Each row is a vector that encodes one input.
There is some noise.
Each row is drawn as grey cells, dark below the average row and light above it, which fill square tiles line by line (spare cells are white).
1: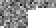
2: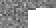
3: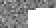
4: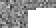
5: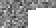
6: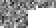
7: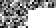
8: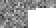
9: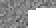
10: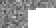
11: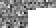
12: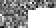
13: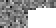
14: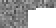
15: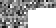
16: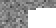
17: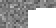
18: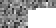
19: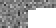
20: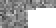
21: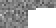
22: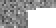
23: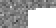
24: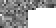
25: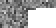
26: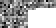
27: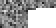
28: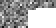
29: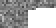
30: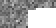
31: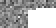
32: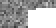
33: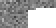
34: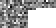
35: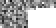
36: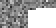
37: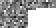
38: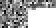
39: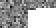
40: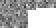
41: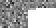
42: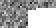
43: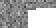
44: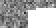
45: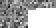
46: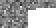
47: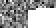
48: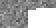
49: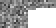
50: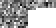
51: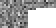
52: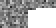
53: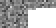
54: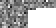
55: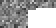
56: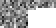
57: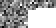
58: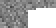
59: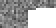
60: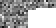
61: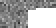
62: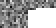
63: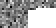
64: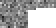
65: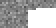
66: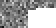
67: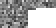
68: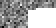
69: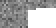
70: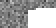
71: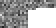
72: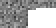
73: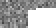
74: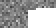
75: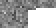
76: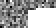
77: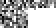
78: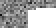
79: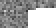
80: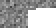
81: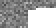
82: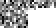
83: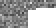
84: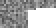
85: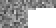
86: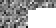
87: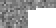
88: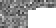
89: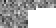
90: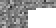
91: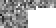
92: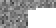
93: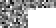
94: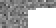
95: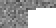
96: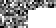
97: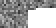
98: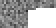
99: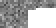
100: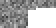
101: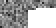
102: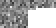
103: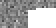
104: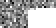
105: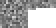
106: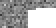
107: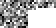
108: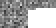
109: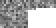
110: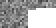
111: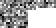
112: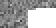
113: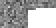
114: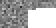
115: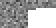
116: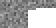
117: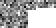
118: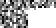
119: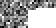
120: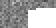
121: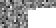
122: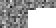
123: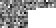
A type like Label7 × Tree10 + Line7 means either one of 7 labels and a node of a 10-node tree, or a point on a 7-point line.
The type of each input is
Bool × (Line4 + Line6).
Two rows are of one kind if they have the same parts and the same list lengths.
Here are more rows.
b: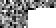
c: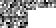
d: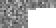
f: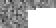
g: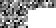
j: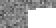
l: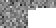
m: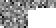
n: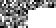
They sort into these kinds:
b, g, j, l, m, n
c, d, f

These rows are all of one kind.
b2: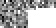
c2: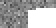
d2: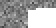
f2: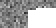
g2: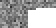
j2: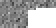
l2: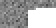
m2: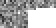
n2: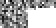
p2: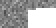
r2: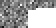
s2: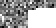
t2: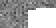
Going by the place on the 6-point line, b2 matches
f2 and n2.
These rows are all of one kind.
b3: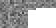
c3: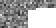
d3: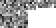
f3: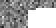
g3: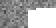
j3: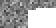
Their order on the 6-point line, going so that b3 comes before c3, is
b3, c3, g3, j3, f3, d3.
